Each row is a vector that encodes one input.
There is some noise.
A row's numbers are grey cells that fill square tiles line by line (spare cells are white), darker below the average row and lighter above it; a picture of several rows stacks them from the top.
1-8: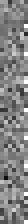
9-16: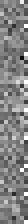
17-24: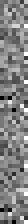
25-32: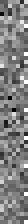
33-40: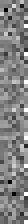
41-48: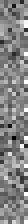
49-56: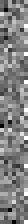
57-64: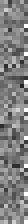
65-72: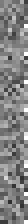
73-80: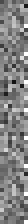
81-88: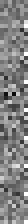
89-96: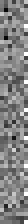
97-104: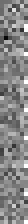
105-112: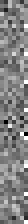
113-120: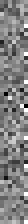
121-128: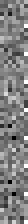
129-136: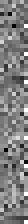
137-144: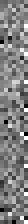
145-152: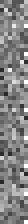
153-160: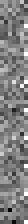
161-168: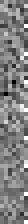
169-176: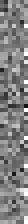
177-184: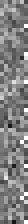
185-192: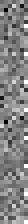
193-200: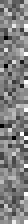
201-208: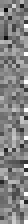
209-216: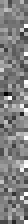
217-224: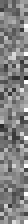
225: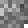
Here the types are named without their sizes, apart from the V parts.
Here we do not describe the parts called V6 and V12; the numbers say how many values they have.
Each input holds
a true/false value and a value of V12, together with either a point on a line, or a value of V6.
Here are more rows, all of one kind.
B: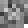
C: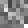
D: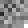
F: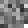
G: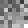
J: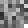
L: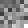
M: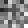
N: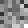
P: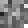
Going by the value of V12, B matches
C, G and L.
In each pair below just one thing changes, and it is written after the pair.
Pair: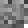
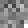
the true/false value
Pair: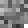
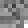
the true/false value
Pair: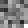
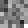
the value of V6
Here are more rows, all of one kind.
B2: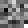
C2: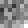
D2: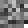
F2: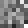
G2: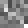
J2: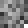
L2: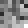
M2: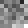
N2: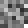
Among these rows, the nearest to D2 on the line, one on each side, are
B2 and J2.
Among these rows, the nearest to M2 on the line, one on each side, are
B2 and L2.
